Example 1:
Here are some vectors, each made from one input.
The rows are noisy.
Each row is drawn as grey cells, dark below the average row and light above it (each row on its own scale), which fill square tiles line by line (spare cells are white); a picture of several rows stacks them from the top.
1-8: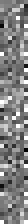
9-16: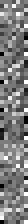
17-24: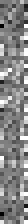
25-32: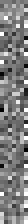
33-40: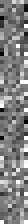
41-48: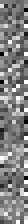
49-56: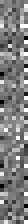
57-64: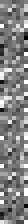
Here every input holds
four true/false values.
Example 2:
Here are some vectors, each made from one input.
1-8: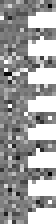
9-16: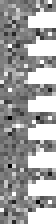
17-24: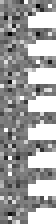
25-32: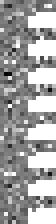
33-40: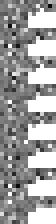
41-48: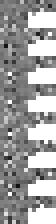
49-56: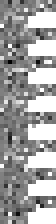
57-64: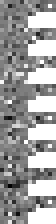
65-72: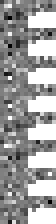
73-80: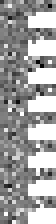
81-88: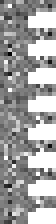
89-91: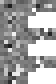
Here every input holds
either a fixed value, or three true/false values.
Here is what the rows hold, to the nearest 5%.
About 5% of them hold a fixed value. The rest hold three true/false values.
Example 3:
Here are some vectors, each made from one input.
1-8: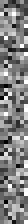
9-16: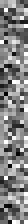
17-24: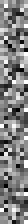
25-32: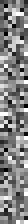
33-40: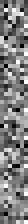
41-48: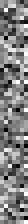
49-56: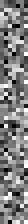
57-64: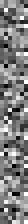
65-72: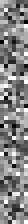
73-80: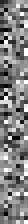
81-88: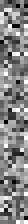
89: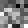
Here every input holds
four true/false values.
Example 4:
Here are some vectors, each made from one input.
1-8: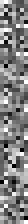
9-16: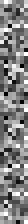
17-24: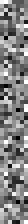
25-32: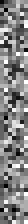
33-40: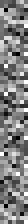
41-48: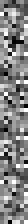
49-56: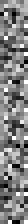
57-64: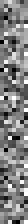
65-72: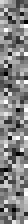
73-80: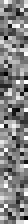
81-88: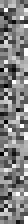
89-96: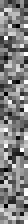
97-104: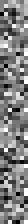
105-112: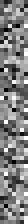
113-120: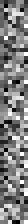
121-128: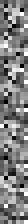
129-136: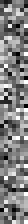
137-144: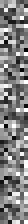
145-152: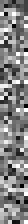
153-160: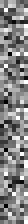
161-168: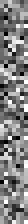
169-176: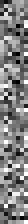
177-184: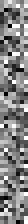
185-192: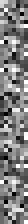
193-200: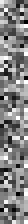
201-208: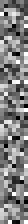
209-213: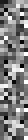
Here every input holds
four true/false values.
